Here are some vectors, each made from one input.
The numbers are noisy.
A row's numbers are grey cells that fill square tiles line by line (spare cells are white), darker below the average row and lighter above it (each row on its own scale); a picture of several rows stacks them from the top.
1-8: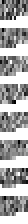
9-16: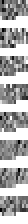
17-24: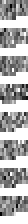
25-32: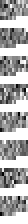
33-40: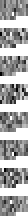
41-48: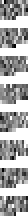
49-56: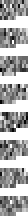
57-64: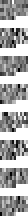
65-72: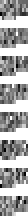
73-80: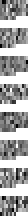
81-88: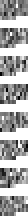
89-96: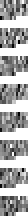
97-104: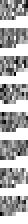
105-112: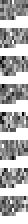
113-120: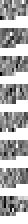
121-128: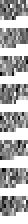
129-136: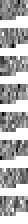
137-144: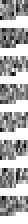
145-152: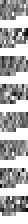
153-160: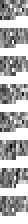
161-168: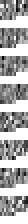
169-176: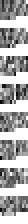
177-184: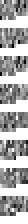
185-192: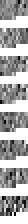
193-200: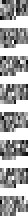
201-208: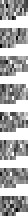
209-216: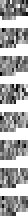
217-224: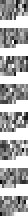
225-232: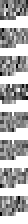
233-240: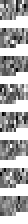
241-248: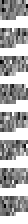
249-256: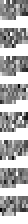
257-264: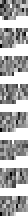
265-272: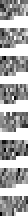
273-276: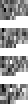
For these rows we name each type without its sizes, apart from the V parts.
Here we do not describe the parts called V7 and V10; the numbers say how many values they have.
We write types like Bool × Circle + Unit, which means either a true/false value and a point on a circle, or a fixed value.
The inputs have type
(Bool × Bool × Bool + Tree) × V10 + V7.
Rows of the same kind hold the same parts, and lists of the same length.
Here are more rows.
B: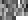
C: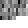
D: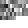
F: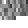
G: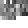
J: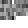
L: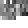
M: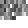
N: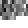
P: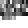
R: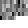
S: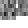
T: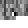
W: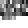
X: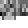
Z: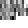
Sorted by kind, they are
B, C, J, R
D, M, N, T, Z
F, G, L, P, S, W, X

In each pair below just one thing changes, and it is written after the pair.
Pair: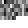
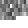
the node of the tree
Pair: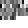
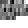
the node of the tree
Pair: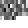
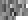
the value of V10
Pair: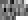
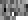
the value of V10
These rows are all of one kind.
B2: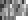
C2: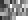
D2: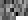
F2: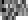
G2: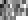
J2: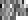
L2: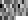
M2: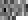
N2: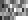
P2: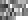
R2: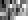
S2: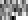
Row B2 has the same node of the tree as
G2 and J2.
